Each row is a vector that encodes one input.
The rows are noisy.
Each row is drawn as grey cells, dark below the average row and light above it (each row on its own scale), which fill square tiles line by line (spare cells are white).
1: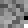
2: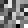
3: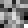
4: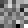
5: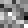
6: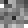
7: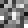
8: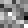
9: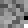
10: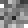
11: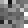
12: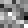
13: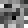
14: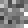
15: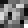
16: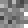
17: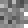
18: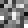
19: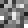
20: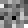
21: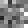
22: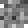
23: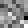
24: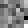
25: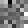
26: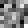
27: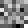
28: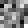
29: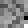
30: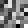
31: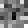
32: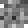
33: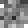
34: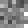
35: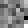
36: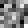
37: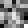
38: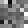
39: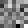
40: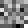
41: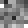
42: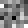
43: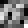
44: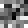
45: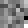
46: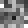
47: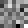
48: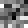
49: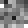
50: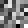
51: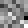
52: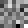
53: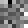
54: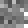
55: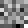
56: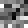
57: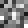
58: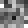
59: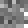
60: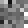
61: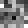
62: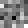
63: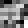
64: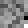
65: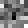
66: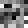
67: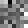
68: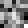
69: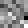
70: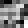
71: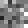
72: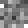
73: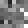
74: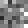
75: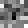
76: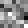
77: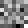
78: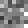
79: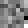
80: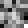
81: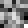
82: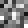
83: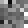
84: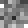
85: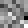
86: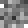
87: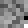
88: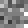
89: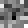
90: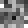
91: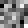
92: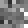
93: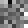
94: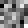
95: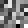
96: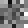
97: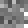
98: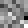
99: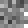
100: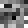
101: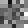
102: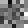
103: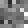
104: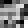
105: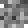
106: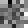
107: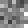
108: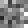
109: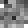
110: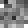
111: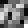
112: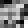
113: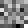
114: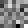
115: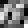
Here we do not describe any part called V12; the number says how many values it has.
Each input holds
either a point on an 8-point line and a true/false value, or a value of V12.
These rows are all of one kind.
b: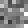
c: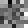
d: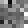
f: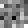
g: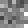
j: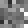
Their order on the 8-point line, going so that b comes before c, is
f, b, g, j, d, c.
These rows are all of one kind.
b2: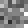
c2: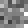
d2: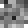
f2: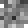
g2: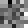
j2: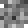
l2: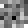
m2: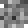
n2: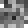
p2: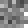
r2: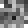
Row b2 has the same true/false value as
c2, g2 and p2.
